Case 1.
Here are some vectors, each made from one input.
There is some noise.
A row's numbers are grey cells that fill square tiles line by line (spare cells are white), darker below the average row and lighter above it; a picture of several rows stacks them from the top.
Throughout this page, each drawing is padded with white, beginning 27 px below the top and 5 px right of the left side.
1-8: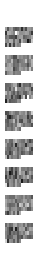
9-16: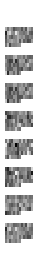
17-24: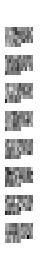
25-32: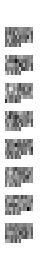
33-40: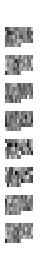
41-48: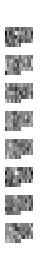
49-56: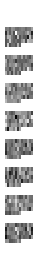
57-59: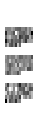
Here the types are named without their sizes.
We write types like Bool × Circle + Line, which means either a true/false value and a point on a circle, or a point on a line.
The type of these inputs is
Bool × Bool × Bool × Bool + Unit.
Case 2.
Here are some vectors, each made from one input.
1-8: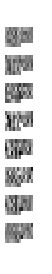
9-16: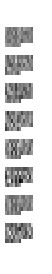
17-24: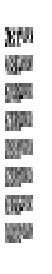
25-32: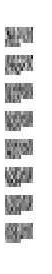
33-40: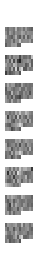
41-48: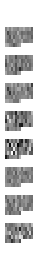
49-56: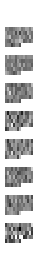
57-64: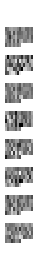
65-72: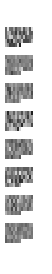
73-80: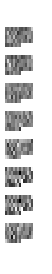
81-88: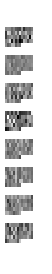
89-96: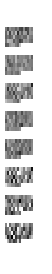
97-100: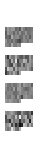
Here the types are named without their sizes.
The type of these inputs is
Bool × Bool × Bool.
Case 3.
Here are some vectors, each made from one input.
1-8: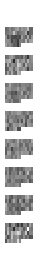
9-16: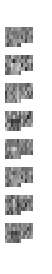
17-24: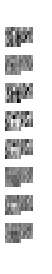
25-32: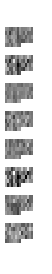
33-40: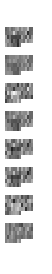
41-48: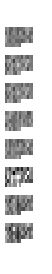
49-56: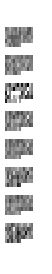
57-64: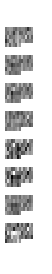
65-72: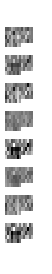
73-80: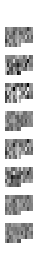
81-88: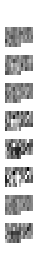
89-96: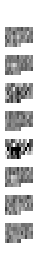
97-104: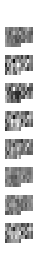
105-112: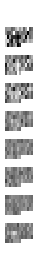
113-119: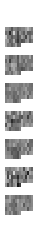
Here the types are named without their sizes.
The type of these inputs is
Line.
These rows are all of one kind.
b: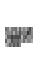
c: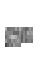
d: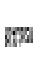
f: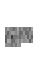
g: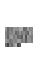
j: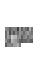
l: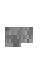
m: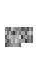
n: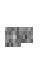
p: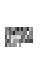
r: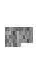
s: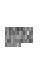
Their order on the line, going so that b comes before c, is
f, b, r, l, d, s, p, j, n, c, g, m.
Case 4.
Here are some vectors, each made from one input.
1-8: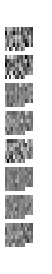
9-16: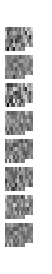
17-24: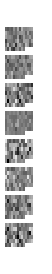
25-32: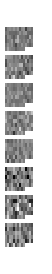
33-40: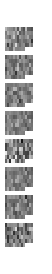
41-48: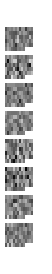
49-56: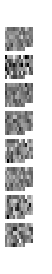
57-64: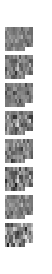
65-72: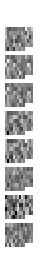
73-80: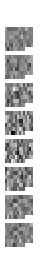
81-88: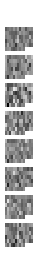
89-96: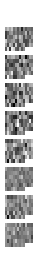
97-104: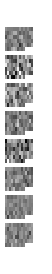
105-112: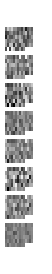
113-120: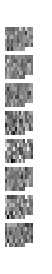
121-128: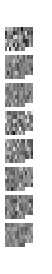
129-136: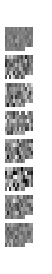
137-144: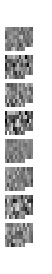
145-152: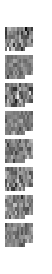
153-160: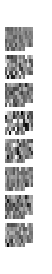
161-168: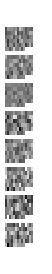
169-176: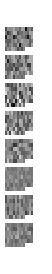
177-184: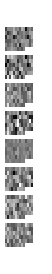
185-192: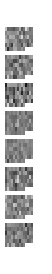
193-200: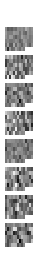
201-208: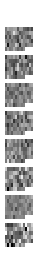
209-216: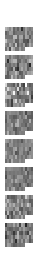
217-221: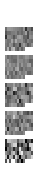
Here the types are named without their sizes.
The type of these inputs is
Label.
